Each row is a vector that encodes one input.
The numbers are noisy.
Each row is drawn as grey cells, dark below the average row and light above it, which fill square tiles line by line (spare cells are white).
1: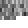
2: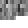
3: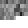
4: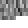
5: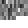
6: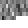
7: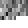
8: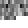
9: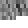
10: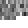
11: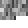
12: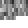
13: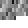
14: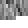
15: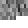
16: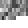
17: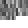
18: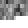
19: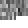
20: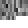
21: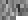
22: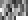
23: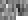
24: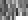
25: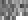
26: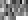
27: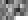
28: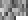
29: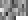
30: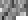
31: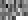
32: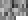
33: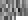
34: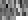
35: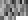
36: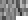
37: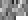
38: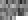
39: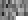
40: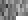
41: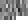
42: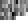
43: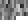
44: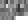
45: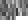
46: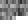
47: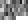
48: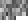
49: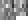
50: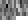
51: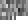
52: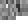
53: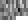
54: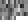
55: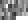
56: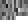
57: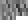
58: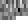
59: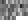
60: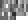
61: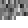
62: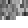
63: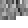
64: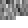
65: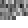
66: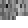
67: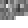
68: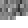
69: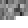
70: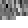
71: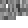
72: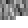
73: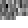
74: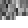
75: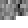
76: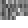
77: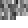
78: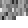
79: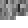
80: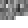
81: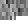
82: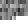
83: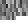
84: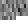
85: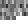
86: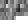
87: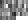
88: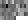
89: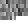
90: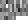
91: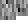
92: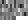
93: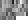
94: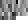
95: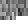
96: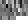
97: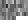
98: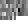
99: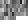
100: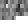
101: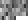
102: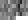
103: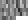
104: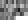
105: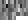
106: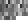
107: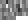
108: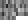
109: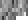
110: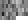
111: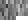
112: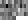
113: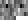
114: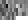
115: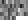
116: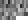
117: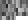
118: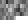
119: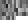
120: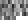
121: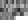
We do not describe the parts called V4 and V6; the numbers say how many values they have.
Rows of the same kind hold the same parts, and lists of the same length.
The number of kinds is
3.
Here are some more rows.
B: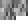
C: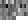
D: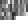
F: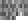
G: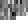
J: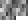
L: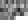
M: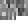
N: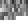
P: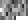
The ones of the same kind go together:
B, J, M, P
C, F
D, G, L, N

